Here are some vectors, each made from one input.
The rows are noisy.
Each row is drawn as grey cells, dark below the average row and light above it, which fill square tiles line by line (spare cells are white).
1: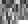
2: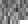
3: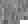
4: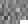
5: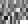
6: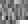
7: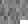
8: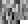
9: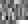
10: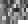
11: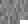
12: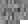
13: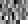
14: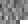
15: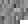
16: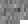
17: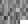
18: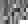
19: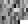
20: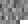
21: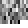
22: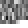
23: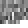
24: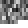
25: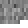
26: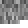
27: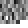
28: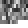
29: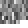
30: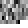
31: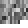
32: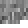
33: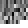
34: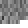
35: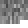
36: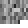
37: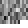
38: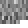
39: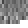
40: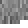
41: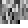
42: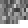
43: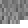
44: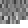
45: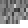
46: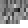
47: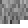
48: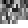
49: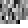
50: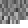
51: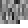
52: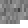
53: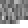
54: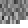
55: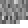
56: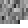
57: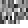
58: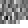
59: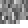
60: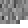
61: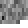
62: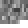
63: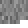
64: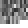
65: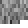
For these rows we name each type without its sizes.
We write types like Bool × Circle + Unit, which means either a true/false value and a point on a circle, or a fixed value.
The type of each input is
Line + Tree.
